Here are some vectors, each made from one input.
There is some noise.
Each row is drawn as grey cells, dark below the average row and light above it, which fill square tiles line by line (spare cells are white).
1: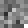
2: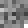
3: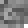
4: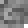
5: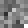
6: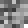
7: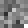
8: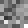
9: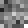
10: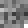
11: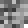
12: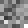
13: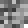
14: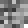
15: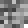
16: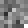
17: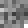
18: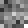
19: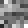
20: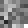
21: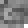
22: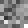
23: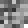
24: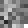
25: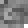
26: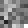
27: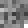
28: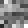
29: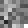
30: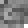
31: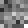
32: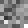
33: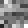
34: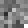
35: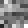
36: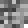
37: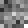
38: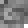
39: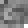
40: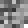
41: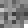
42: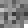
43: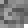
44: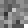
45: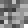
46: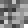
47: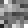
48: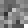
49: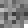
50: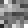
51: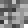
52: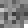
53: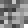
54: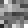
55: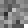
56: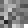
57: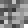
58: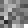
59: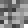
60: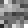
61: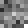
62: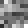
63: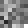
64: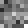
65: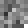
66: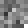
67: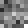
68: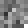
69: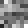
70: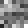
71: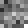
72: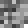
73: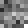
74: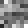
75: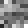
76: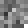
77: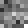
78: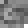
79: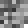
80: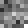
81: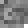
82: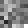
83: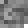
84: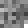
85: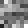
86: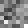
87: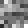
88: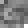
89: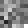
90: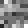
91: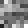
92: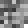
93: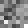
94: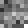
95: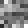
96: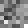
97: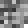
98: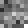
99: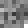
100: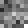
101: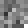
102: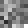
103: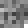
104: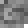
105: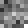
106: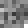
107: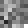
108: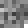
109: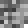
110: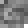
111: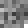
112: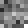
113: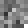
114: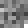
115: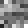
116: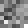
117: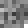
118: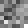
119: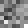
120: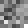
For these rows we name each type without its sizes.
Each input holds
a point on a line and a true/false value.
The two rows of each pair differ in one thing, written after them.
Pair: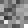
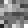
the place on the line
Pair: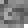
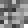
the place on the line
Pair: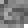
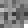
the true/false value
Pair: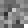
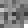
the place on the line
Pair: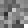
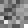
the place on the line
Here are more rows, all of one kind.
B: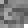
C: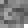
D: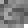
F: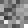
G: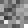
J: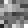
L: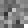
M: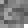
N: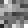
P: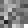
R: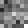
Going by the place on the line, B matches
C, D and M.
